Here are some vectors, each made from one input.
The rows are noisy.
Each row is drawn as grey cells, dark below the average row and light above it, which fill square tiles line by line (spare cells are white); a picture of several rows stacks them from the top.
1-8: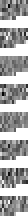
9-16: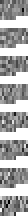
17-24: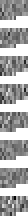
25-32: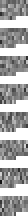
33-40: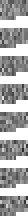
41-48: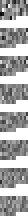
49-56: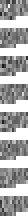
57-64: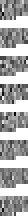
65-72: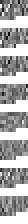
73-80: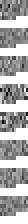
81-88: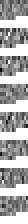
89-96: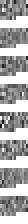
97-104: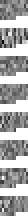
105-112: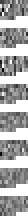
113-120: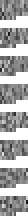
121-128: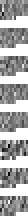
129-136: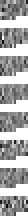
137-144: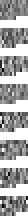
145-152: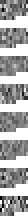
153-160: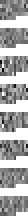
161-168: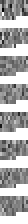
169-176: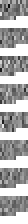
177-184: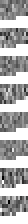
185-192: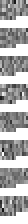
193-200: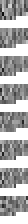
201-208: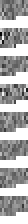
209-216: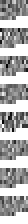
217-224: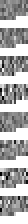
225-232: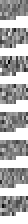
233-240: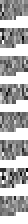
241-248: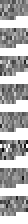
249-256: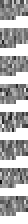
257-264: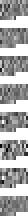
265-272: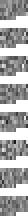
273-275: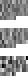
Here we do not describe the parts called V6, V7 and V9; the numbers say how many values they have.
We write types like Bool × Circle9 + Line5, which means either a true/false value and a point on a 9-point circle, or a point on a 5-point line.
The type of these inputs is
Bool × Label5 × V9 + (Tree8 + V7) × V6 + Unit.
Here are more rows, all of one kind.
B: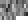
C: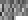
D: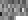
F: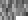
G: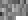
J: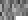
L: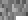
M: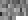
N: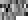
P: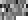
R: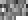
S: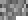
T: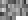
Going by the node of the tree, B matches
C, P and R.
